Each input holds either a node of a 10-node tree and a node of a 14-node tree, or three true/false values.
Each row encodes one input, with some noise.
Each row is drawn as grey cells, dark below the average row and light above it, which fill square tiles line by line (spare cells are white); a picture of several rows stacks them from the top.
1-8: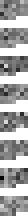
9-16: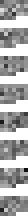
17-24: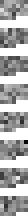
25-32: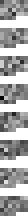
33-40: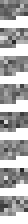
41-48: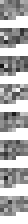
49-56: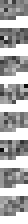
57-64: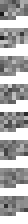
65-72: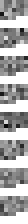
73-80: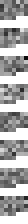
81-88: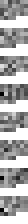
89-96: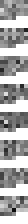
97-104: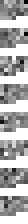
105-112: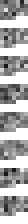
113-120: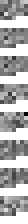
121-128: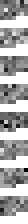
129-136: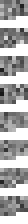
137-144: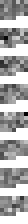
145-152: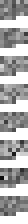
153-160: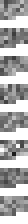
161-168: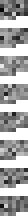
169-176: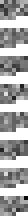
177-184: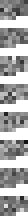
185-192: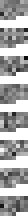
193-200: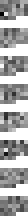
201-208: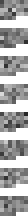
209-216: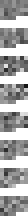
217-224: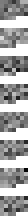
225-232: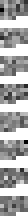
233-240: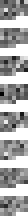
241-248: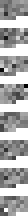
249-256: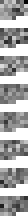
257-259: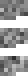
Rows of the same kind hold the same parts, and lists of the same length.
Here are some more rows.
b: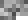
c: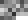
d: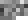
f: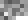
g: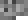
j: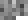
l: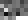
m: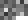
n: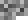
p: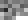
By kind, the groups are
b, c, l, m
d, f, g, j, n, p

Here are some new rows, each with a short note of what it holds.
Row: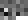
three true/false values
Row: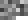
a node of a 10-node tree and a node of a 14-node tree
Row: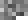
a node of a 10-node tree and a node of a 14-node tree
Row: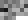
a node of a 10-node tree and a node of a 14-node tree
